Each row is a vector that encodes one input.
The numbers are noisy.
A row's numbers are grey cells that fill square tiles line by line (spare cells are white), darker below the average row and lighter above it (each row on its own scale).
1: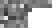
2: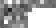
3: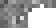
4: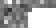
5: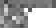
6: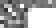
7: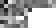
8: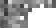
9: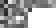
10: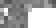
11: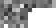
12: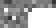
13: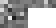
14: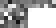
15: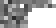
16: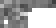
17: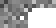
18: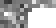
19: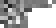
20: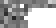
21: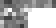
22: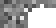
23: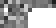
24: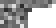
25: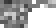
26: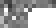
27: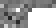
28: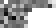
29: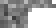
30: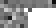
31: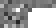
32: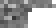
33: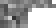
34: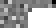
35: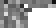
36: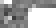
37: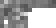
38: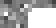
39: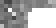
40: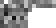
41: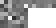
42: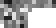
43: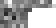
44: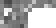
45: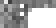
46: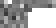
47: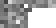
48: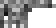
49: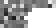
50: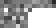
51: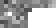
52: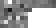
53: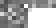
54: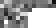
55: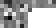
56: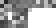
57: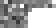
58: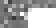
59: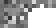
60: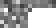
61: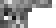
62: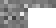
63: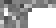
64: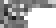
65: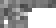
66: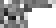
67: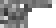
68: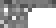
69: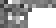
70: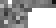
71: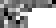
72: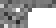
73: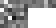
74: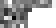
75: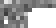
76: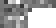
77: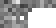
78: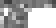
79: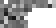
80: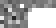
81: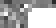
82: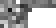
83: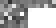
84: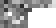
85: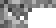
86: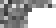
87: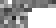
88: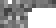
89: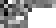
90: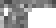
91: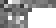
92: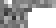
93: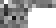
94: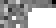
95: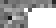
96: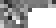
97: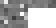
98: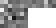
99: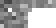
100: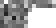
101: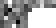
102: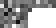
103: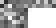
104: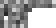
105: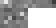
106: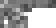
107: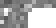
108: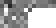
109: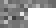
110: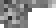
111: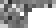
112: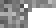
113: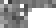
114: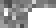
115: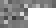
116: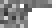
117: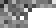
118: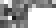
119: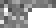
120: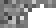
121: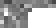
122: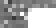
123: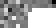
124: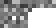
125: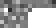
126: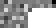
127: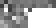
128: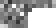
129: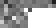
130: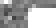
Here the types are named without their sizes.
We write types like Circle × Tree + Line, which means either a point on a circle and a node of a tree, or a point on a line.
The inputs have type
Bool × Bool × Bool × Bool × Line.
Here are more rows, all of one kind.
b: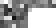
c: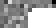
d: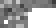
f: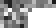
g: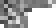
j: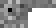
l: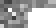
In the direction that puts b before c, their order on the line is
b, l, f, g, j, d, c.
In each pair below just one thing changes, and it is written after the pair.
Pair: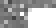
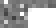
the place on the line
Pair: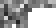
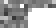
the place on the line
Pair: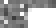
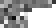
the place on the line
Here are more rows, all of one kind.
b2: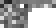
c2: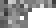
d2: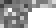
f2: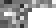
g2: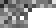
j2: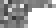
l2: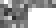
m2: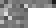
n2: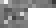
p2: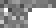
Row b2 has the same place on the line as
l2, m2 and n2.
